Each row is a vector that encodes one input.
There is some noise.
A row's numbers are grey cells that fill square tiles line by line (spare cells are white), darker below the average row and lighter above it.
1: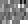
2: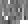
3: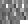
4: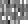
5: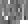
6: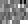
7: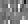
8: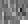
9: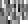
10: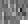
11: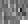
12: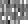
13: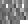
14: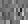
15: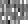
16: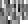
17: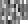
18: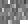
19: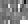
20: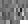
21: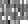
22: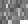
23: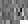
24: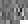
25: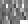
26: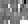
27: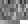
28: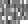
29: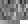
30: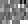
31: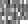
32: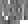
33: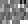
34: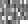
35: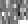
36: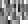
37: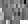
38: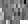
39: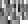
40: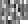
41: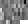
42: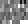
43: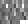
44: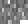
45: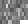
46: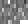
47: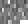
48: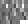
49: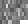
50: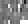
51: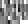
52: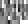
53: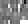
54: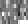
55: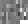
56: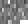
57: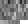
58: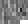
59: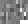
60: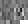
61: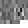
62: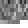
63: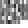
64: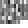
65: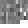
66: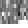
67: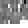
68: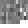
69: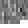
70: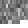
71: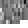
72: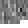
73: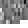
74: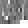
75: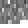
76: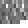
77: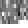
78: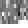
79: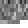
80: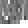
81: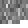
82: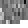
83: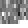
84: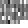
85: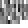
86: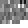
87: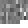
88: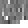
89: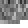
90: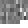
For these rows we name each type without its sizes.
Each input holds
either a label, or a point on a line.
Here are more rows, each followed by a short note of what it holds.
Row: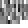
a point on a line
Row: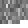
a label
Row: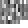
a point on a line
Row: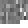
a label
